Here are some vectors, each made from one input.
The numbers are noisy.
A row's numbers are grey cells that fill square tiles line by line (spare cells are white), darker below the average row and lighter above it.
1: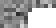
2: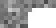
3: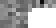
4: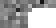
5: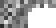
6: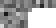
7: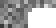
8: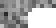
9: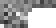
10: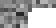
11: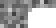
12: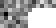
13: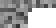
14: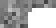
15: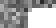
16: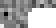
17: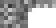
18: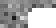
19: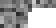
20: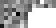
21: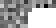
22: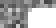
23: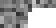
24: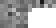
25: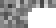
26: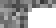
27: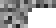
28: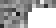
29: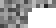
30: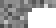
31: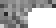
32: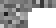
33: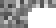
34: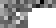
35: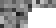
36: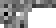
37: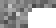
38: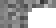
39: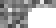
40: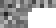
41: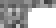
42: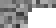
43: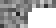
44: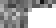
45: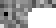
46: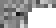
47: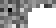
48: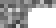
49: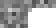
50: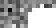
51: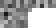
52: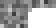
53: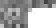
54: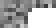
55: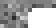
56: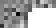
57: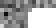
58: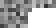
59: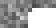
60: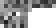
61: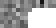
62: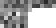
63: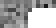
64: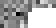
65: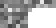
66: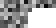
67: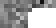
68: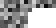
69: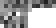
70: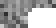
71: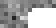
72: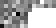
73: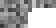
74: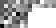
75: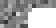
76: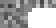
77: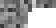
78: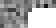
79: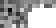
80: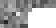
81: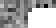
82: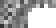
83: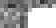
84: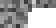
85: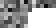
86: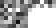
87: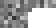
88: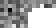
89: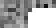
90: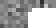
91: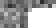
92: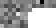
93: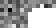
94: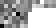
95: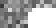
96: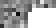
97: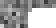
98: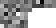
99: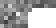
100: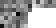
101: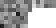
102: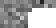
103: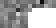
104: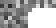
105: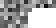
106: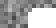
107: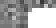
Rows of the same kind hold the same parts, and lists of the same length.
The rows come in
3 kinds.
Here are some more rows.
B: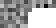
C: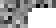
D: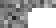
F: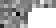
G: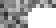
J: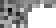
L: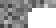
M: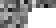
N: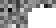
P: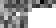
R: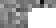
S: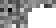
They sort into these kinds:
B, C, F, M
D, G, L, P, R
J, N, S

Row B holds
a point on a 9-point circle.
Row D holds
a point on a 6-point line, a point on a 10-point line and a true/false value.
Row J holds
a fixed value.
